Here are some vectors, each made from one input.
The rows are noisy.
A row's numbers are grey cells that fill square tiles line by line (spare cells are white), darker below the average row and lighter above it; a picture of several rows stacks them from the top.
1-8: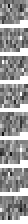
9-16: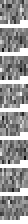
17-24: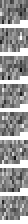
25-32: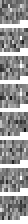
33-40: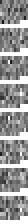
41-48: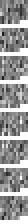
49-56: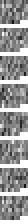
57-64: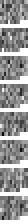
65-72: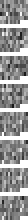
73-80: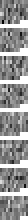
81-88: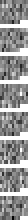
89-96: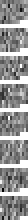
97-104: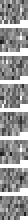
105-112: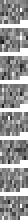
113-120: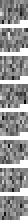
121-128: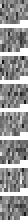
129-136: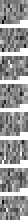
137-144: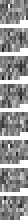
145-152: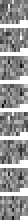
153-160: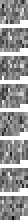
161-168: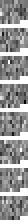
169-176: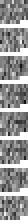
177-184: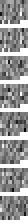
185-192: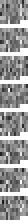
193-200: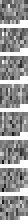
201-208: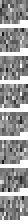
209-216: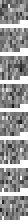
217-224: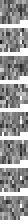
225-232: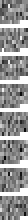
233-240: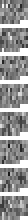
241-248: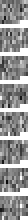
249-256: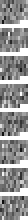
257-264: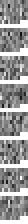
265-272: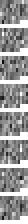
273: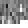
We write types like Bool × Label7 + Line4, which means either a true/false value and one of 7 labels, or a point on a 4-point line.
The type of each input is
Bool × Label6 × (Line3 × Line5 + Line6) × Line6.
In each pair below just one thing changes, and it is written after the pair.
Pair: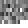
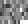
the true/false value
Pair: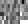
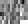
the place on the 6-point line
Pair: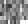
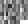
the true/false value
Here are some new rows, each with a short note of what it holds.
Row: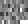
one of 6 labels, a point on a 3-point line, a point on a 5-point line, a point on a 6-point line and a true/false value
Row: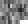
one of 6 labels, a point on each of two 6-point lines and a true/false value
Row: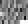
one of 6 labels, a point on each of two 6-point lines and a true/false value
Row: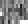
one of 6 labels, a point on each of two 6-point lines and a true/false value
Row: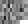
one of 6 labels, a point on each of two 6-point lines and a true/false value
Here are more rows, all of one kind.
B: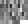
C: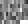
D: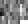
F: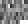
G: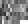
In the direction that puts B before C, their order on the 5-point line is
B, C, D, G, F.
